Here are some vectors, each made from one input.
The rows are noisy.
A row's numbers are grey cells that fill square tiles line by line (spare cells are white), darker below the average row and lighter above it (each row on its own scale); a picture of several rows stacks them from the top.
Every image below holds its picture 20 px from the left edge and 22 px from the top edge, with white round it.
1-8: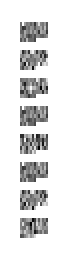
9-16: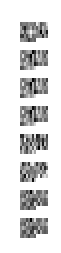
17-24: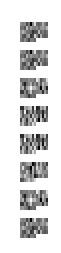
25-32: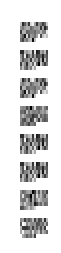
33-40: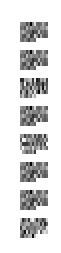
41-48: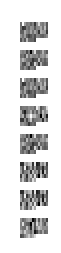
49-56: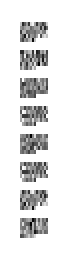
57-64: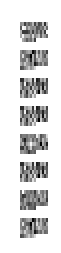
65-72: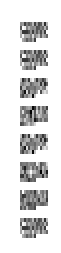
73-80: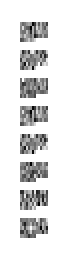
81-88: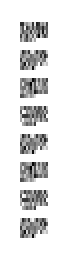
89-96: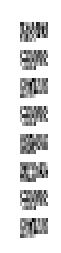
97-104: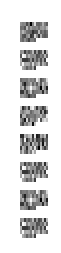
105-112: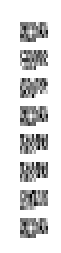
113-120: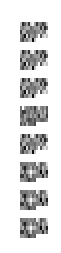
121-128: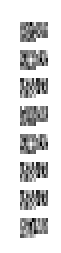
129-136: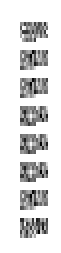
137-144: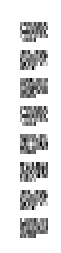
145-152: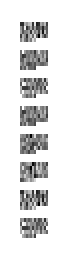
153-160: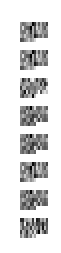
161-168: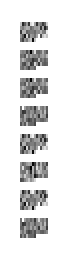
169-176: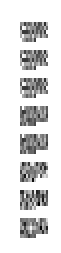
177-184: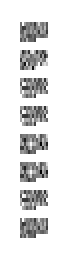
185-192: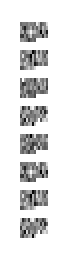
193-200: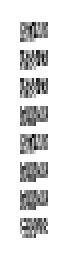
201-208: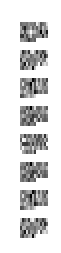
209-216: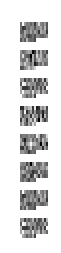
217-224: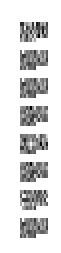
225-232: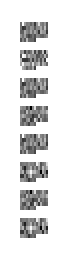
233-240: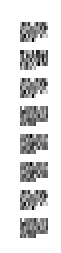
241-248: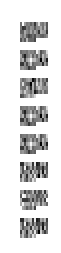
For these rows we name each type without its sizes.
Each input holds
a label.
